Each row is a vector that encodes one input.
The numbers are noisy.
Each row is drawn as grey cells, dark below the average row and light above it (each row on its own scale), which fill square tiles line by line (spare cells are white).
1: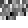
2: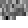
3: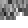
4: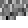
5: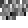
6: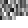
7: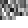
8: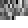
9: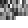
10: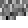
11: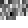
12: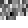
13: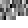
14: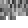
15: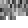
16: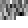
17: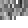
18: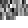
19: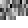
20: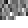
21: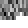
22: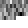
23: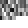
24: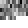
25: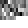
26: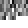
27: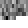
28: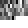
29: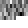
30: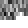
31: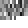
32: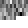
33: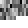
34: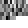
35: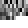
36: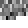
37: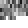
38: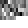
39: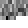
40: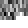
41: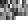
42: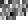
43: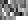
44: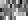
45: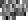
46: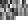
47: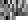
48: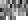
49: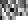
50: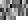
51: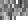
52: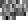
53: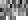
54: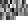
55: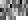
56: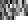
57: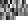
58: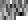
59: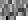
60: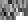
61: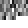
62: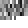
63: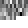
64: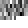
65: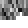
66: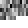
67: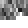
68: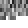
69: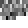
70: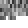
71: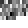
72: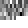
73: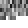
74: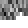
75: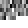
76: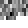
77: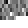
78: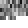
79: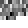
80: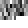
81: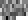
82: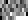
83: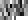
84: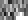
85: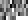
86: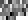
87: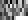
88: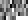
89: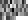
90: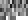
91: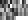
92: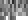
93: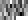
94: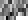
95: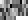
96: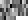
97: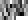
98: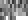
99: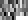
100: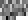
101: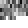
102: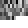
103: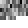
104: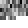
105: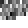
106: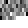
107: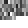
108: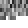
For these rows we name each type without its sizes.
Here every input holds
three true/false values.
